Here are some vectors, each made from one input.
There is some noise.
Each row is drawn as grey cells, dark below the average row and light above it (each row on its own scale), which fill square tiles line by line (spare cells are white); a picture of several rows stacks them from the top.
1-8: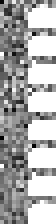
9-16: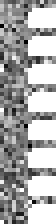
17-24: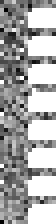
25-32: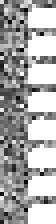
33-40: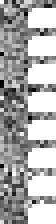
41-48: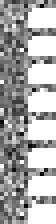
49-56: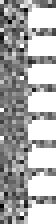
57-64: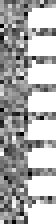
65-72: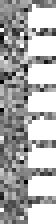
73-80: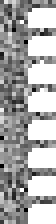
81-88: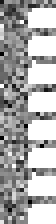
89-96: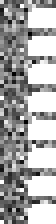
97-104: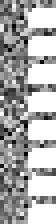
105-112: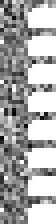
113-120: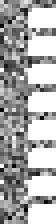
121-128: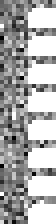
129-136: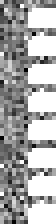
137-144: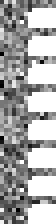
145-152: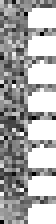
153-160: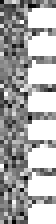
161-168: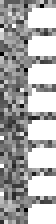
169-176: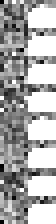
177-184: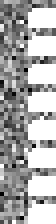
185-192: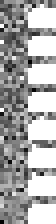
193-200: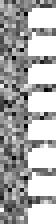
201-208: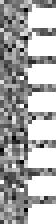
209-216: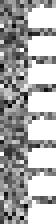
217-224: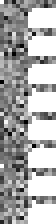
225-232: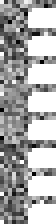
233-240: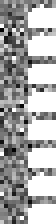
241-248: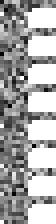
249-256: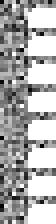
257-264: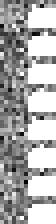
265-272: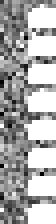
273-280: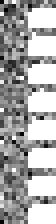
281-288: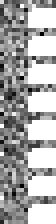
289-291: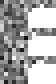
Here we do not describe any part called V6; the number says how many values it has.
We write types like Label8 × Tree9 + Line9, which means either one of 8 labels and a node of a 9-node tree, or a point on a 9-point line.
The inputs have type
Bool × (Tree7 + V6) + Circle11.
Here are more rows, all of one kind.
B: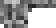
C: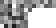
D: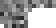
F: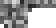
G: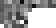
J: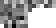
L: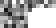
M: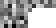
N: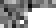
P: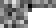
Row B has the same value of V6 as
C, F and P.
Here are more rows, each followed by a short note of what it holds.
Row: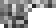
a true/false value and a value of V6
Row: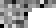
a point on an 11-point circle
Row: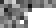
a true/false value and a value of V6
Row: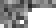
a true/false value and a value of V6
